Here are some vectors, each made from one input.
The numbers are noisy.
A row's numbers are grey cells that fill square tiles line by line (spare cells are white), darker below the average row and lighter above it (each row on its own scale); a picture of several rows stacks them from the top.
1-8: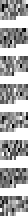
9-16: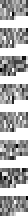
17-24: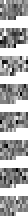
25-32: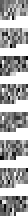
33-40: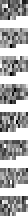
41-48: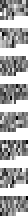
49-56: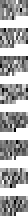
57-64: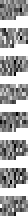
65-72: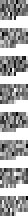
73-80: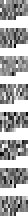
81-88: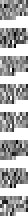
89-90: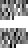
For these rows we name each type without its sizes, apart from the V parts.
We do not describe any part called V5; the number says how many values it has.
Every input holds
a label, together with either three true/false values, or a value of V5.
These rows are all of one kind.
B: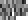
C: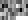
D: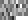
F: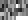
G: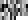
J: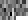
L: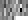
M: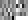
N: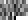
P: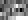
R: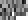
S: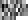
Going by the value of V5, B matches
L, M, P and R.
